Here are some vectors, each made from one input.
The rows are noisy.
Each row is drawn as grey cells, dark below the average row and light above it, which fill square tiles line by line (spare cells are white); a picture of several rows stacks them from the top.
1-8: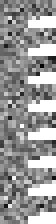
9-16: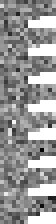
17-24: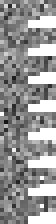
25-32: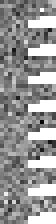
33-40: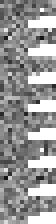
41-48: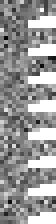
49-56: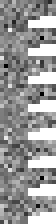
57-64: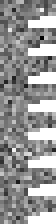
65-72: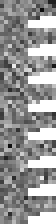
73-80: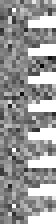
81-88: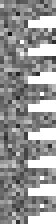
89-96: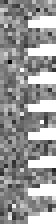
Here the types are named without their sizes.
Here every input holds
either a point on a line, or a node of a tree, or three true/false values.
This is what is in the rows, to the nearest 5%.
About 15% of them hold a point on a line. About 35% of them hold a node of a tree. The rest hold three true/false values.
